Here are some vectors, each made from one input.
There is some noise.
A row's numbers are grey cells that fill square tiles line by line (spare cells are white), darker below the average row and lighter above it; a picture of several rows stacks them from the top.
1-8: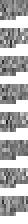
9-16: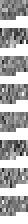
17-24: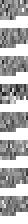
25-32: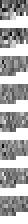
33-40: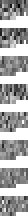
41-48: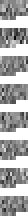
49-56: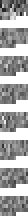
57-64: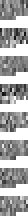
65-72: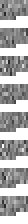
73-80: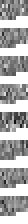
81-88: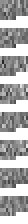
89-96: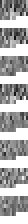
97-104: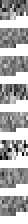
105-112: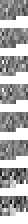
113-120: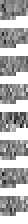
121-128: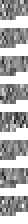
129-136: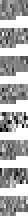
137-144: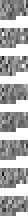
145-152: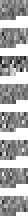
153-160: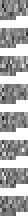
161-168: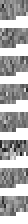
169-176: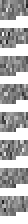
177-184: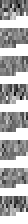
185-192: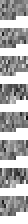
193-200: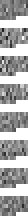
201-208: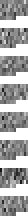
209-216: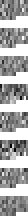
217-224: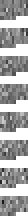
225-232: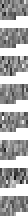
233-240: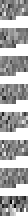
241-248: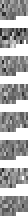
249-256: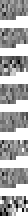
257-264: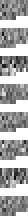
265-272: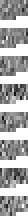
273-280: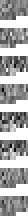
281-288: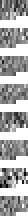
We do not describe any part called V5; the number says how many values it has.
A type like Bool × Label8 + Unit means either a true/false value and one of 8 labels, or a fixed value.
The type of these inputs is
List3(Bool × V5).
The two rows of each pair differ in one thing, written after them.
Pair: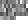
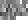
the value of V5 in item 1 of the list
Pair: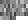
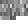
the value of V5 in item 1 of the list
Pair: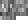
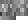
the value of V5 in item 1 of the list
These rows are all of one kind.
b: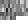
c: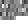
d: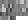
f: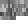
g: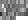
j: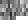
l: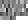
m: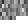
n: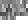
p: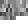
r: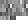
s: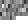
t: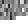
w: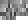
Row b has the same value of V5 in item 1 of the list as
d, f, j and t.
